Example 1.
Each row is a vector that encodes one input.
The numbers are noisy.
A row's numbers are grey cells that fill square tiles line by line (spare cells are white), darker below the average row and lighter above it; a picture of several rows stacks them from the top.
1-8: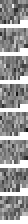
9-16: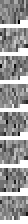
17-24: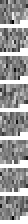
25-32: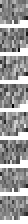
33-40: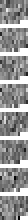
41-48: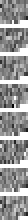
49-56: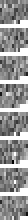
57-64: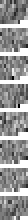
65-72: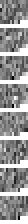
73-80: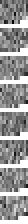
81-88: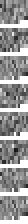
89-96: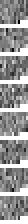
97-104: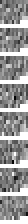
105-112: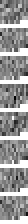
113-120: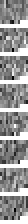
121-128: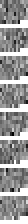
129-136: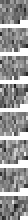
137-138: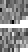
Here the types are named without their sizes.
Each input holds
a point on a line, together with either a point on a circle, or a fixed value.
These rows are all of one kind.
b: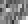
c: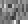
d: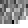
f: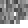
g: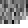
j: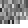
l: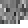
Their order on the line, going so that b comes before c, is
j, d, g, l, b, c, f.
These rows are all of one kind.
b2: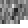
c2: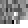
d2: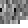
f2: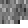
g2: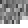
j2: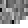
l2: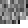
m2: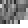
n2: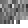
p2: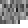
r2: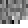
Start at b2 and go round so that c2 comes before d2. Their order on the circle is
b2, m2, f2, p2, l2, g2, j2, r2, c2, n2, d2.
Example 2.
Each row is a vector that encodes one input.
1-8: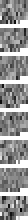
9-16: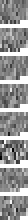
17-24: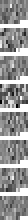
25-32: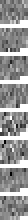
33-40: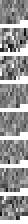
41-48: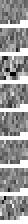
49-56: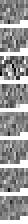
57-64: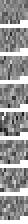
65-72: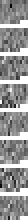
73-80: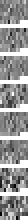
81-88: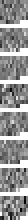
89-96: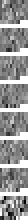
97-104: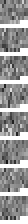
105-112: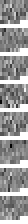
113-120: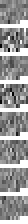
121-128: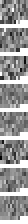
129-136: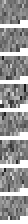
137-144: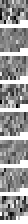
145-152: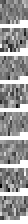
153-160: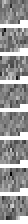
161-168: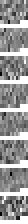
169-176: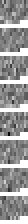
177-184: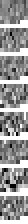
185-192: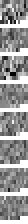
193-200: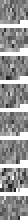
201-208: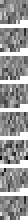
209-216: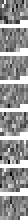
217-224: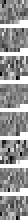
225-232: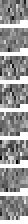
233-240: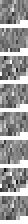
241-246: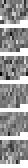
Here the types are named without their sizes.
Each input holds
a list of points on a line.
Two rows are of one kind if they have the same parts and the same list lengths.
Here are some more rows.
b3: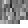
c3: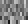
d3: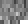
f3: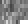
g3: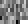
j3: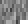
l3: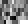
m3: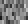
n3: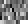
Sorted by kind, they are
b3, d3, m3, n3
c3, f3, g3, j3
l3

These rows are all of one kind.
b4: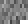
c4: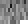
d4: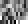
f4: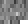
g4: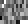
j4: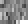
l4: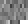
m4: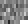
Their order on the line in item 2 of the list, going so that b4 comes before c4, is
b4, g4, f4, d4, c4, j4, m4, l4.
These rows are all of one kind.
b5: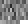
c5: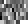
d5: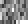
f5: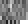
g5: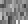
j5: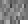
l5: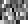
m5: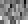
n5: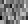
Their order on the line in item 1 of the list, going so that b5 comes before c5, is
f5, j5, m5, l5, b5, c5, n5, d5, g5.
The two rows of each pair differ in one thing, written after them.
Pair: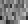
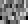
the place on the line in item 1 of the list
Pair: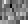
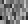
the place on the line in item 1 of the list
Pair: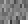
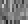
the place on the line in item 1 of the list
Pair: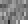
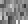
the place on the line in item 2 of the list
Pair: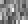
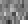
the place on the line in item 2 of the list
